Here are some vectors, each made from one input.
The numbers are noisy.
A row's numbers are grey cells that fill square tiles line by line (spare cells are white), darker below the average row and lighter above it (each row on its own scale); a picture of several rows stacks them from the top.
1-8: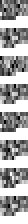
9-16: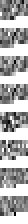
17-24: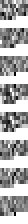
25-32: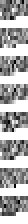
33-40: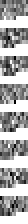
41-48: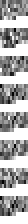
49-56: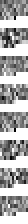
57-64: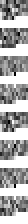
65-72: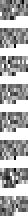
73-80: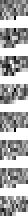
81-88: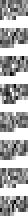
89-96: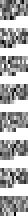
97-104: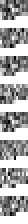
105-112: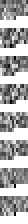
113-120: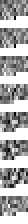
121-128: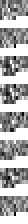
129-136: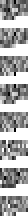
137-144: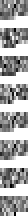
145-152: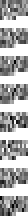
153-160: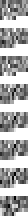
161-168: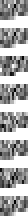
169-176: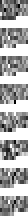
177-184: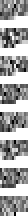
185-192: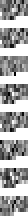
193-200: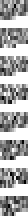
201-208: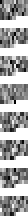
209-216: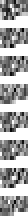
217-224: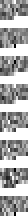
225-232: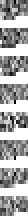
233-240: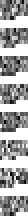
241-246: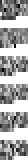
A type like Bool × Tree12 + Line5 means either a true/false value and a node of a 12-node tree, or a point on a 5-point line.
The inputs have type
Bool × List2(Line7) + Line6.
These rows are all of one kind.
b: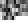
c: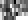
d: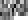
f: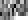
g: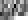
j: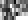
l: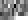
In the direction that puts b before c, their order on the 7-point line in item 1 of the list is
f, d, b, l, g, j, c.
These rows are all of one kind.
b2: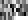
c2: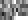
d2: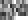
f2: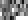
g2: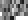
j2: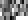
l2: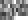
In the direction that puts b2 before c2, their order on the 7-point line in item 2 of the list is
b2, j2, d2, f2, l2, c2, g2.
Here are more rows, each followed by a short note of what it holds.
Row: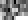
a true/false value, together with a list of one item
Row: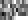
a true/false value, together with a list of two items
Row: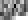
a true/false value, together with a list of one item
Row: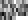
a true/false value, together with a list of two items
